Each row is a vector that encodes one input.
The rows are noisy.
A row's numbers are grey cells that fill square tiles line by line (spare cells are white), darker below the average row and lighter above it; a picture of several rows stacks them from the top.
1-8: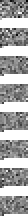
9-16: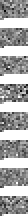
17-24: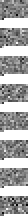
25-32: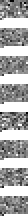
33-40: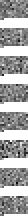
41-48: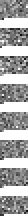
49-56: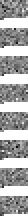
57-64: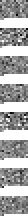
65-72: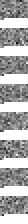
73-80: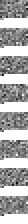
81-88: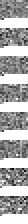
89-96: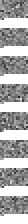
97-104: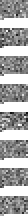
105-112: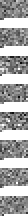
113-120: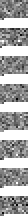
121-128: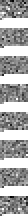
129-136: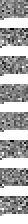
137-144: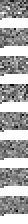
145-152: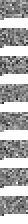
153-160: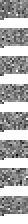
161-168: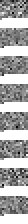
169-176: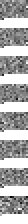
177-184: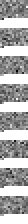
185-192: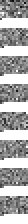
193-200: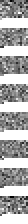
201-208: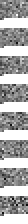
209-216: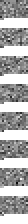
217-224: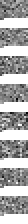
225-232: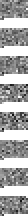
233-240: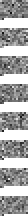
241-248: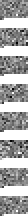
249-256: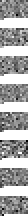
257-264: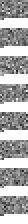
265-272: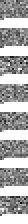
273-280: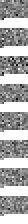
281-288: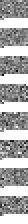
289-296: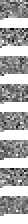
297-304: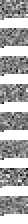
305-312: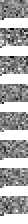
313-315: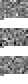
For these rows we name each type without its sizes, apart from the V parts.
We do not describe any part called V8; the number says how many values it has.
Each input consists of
either a point on a circle, or a fixed value, or four true/false values and a value of V8.
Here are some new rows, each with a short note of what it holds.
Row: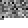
a fixed value
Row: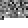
a fixed value
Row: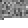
four true/false values and a value of V8
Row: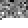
a point on a circle
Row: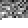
a point on a circle
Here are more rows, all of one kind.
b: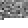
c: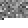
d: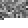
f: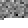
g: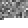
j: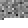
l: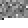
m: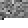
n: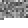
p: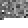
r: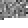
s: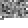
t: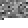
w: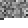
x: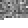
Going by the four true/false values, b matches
c, d, p and t.
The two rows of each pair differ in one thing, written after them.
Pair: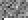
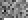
the value of V8
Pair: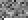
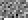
the value of V8
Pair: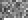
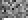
one of the four true/false values
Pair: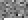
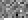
the value of V8
